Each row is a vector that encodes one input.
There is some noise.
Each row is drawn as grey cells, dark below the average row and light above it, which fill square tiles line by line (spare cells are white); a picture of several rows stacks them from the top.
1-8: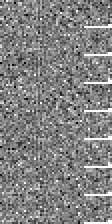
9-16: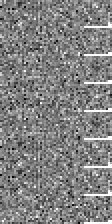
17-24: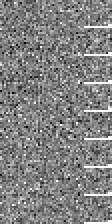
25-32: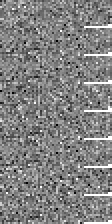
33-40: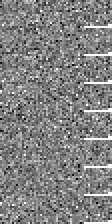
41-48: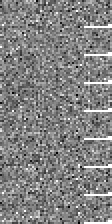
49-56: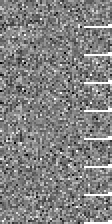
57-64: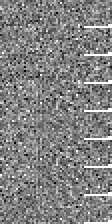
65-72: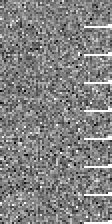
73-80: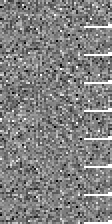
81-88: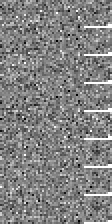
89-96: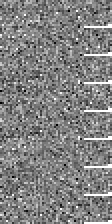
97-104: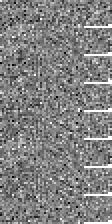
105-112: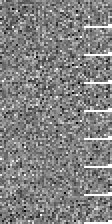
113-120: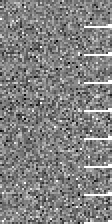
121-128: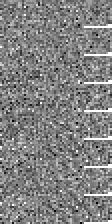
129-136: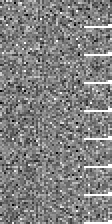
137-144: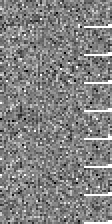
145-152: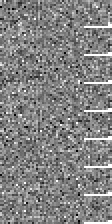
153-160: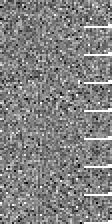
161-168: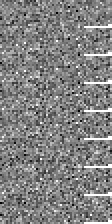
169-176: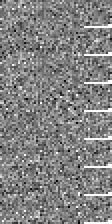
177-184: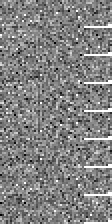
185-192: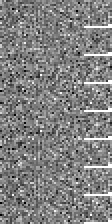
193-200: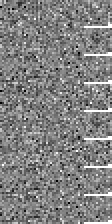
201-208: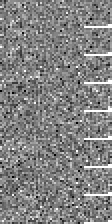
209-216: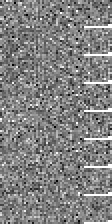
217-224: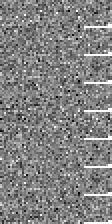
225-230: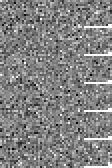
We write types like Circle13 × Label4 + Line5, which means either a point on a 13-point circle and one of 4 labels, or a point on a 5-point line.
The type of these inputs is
Bool × Line7.
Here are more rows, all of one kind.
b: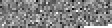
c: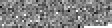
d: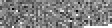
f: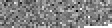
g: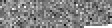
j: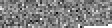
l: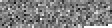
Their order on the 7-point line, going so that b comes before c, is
b, c, d, f, g, j, l.
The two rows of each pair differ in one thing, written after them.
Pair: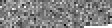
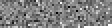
the true/false value
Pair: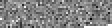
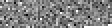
the place on the 7-point line
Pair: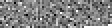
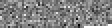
the place on the 7-point line
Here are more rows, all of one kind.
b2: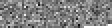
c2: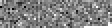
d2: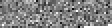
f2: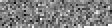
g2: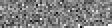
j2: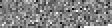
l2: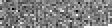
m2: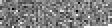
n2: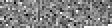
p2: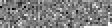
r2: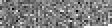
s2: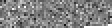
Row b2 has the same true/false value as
d2, j2, n2 and s2.
